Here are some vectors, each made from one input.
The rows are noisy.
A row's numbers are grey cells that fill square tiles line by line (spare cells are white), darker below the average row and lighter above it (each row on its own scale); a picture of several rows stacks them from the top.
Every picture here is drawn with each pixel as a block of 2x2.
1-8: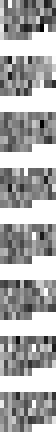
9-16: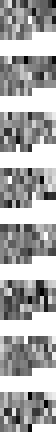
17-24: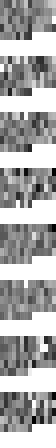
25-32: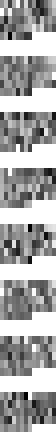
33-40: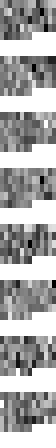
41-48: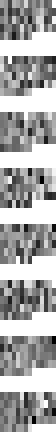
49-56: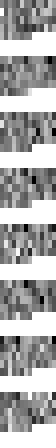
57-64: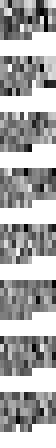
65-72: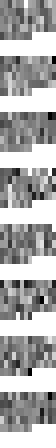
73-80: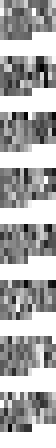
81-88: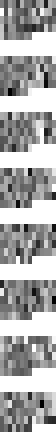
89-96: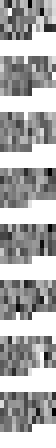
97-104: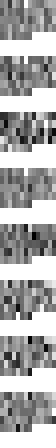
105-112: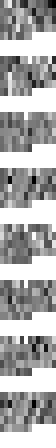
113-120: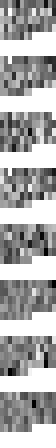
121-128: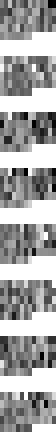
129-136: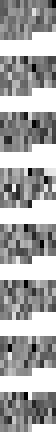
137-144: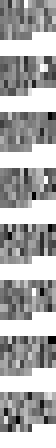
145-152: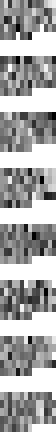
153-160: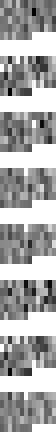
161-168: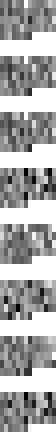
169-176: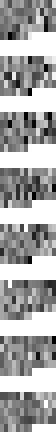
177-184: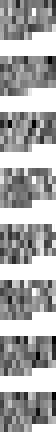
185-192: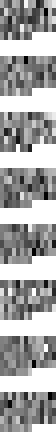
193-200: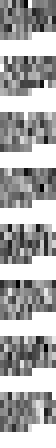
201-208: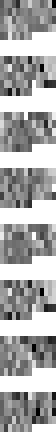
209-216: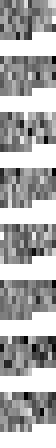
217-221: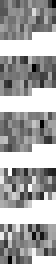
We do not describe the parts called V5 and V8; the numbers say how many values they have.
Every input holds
a value of V8, together with either a point on a 6-point circle and a true/false value, or a value of V5.
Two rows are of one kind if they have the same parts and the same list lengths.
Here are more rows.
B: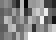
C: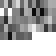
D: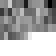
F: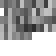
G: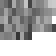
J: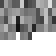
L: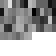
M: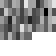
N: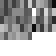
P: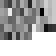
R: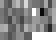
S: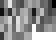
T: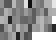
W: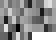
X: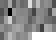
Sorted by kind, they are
B, D, F, J, L, N, S, X
C, G, M, P, R, T, W

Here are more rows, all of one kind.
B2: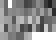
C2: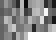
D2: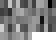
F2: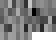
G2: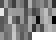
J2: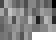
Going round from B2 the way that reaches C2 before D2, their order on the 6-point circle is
B2, J2, C2, G2, F2, D2.
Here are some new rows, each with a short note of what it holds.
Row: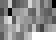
a point on a 6-point circle, a true/false value and a value of V8
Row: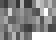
a point on a 6-point circle, a true/false value and a value of V8
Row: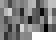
a value of V5 and a value of V8
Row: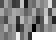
a point on a 6-point circle, a true/false value and a value of V8
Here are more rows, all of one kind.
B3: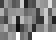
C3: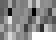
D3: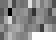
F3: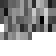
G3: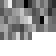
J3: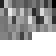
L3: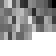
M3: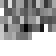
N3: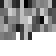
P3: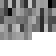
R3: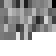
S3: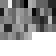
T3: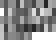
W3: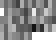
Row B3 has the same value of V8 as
G3, N3 and R3.
